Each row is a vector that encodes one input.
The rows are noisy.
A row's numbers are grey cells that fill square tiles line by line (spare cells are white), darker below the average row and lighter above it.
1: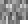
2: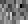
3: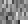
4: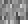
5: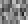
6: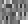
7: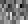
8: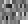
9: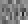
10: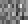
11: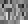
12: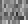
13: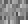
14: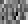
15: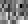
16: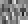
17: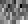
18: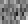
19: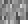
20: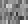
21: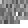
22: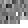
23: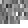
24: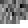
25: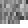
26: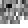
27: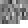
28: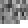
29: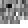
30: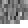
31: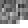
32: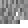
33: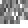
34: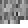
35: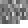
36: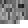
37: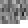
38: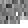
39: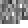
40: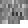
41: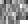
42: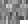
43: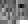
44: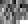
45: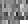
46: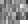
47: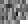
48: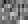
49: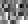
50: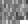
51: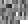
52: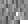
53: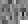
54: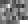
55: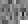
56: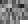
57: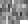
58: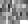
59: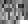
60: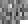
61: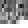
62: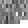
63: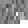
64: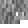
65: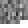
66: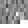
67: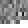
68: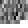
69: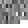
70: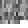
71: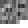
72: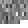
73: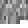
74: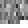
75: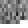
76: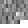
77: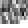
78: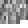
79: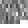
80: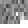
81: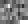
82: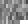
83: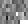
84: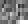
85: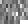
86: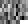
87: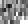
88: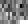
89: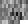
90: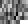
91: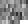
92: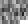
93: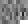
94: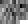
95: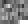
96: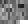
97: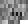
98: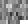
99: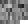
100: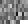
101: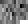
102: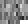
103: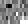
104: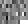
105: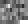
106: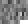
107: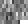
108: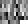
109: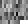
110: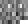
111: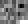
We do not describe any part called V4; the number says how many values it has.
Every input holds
a point on a 7-point line, a node of a 7-node tree and a value of V4.
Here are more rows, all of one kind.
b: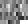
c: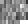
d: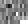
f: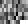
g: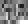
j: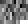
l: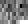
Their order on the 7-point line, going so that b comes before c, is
b, g, f, d, l, c, j.
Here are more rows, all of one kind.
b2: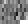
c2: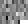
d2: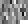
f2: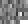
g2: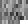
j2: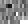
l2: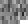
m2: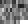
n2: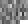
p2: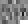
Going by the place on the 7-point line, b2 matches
d2, g2 and n2.
